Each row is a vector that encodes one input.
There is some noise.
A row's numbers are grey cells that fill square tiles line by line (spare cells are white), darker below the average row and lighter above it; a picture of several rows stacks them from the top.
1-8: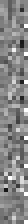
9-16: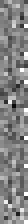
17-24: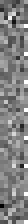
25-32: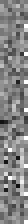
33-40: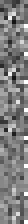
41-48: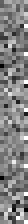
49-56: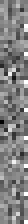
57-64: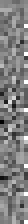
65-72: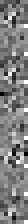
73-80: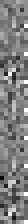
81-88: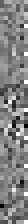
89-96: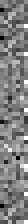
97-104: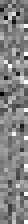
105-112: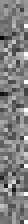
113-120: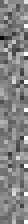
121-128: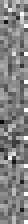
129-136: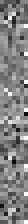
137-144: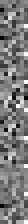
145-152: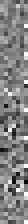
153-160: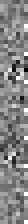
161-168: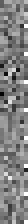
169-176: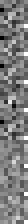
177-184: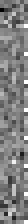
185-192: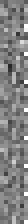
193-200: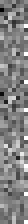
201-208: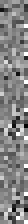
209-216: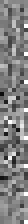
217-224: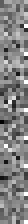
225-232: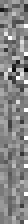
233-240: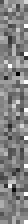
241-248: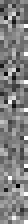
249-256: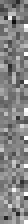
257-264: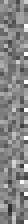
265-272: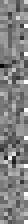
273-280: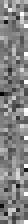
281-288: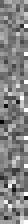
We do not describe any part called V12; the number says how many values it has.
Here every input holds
either a point on a 14-point line, or a list of up to two items, each a true/false value and a value of V12.
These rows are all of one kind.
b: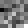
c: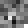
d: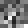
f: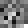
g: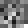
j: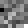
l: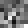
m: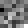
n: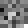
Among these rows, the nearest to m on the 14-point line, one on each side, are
j and n.
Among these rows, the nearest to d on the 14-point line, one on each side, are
g and l.
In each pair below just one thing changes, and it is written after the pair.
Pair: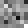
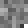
the true/false value in item 1 of the list
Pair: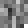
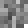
the value of V12 in item 2 of the list
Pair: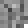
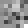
the true/false value in item 1 of the list
